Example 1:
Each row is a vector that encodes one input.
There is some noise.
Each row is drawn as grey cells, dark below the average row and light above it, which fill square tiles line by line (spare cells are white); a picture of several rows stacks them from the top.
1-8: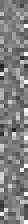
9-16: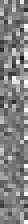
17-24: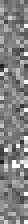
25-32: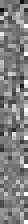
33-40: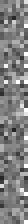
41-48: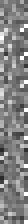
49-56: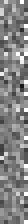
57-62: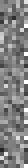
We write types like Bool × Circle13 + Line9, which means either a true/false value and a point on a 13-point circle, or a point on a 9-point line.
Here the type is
Line6.
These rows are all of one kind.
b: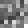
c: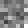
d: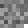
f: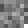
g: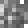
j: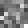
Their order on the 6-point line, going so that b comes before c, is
b, c, g, d, f, j.
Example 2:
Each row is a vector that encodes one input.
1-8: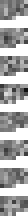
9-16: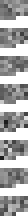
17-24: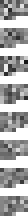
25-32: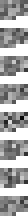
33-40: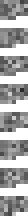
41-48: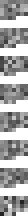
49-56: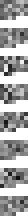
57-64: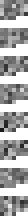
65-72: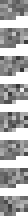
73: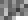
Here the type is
Circle8.
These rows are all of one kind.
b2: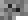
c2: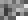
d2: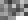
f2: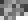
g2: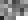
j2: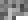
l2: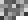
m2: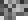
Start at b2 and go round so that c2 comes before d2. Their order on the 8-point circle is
b2, g2, f2, j2, m2, c2, l2, d2.
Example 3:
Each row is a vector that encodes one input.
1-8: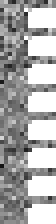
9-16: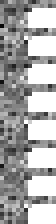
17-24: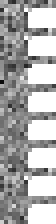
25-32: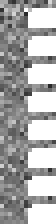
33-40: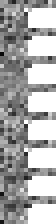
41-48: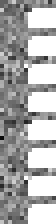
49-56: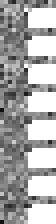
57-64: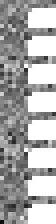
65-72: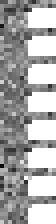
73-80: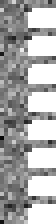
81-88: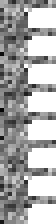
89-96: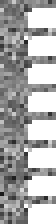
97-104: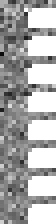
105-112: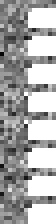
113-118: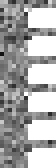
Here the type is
Line4.
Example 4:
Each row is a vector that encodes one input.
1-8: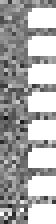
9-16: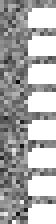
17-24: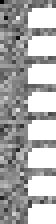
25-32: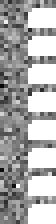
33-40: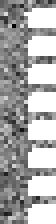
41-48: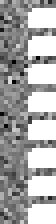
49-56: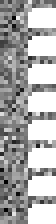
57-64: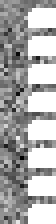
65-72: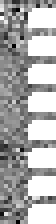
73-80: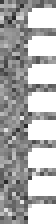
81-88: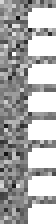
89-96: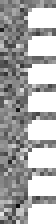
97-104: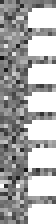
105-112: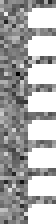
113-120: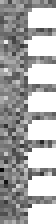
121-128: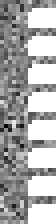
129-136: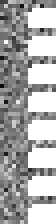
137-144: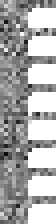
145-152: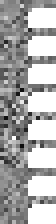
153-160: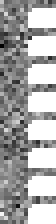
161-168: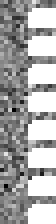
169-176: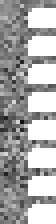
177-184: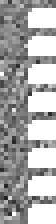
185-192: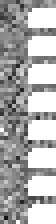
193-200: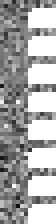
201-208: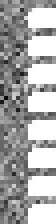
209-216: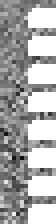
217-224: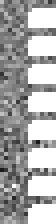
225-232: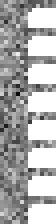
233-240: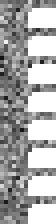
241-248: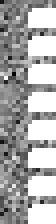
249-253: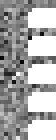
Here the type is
Circle15.
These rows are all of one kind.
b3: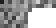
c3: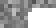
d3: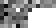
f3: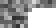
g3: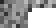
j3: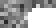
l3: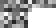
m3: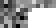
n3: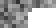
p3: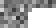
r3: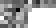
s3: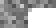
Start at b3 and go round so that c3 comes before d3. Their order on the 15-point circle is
b3, g3, l3, c3, j3, s3, p3, f3, m3, d3, n3, r3.
